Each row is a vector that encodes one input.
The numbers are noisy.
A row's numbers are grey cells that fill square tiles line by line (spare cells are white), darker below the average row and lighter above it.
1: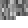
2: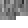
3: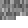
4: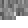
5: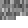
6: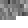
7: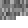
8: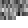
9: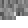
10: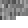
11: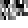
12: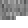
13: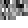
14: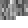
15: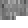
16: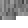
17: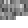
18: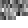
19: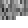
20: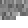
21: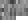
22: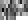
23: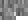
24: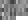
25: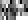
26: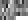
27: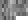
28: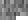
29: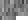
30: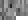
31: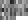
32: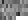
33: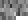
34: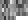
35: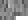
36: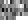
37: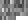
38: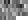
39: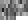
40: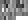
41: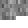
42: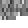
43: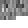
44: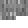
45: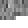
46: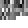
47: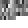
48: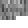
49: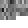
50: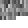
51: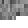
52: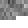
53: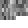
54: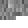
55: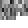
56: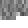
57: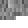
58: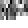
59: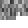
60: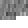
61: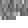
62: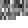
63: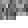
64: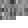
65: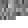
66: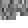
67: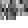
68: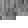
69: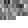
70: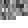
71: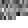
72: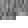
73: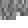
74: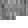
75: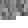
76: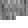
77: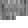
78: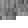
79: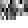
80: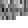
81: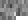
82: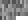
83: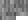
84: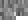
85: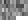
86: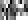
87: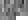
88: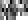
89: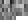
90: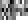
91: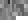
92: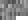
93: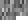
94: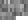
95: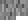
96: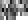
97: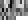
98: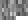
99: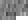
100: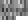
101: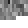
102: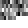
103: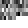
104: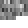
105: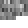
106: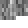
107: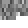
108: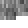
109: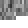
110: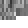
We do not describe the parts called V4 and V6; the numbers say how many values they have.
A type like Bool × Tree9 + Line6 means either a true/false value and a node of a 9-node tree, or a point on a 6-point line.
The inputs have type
Line3 × Line3 + (Line5 + V6) × V4.
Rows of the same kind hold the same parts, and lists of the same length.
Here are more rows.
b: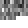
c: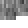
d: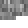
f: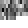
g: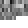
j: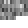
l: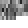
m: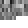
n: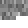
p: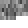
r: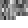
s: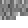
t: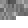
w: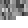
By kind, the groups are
b, c, f, l, p
d, g, j, m
n, r, s, t, w

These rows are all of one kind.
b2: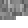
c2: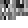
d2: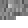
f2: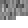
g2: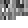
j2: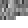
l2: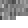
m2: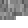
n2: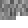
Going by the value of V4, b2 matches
d2, j2 and m2.
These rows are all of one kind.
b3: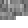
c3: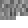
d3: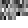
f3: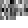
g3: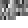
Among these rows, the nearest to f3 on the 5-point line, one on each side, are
b3 and d3.
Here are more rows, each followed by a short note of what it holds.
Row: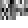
a value of V4 and a value of V6
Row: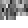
a point on each of two 3-point lines
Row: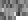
a value of V4 and a value of V6
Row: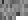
a point on a 5-point line and a value of V4
